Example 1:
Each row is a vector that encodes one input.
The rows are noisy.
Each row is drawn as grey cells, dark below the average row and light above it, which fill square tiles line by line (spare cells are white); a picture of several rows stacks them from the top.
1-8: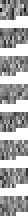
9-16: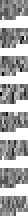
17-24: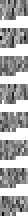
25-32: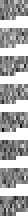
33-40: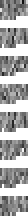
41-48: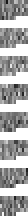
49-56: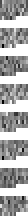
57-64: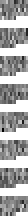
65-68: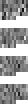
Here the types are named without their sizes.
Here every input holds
a point on a line, together with either a fixed value, or four true/false values.
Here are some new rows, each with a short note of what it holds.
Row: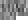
a point on a line and four true/false values
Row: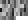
a point on a line
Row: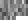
a point on a line and four true/false values
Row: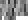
a point on a line
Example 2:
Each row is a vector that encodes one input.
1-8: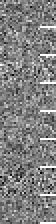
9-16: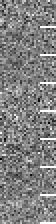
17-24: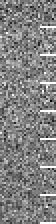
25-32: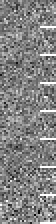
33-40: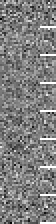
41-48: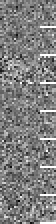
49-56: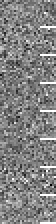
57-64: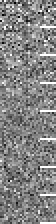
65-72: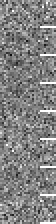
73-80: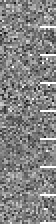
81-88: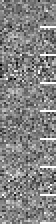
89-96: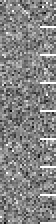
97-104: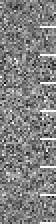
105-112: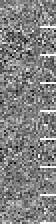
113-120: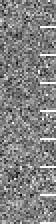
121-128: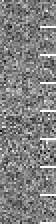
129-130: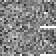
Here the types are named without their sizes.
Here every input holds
either a point on a line, or three true/false values.
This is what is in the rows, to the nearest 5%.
About 50% of them hold a point on a line. The rest hold three true/false values.
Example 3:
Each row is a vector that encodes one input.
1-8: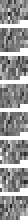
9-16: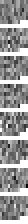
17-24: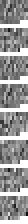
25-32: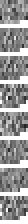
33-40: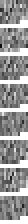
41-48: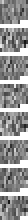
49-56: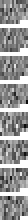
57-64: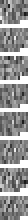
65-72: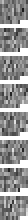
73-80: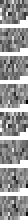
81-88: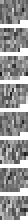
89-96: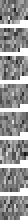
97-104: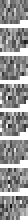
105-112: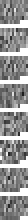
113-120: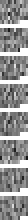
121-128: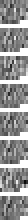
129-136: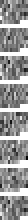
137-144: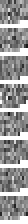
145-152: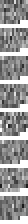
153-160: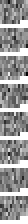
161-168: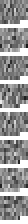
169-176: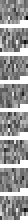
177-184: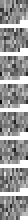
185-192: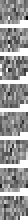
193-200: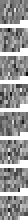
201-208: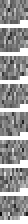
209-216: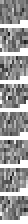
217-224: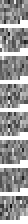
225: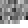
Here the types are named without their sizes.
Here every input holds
a label, together with either a fixed value, or a node of a tree.
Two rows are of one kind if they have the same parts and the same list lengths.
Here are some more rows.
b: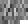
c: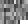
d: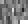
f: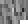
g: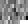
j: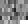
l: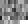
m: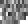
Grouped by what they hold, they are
b, c, d, f, g, j, l
m

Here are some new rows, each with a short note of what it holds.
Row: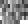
a label and a node of a tree
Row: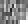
a label
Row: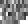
a label
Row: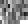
a label and a node of a tree
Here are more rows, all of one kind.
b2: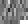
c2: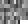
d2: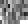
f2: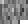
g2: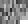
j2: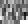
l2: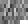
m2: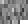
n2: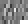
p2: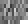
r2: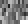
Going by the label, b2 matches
l2, n2 and p2.
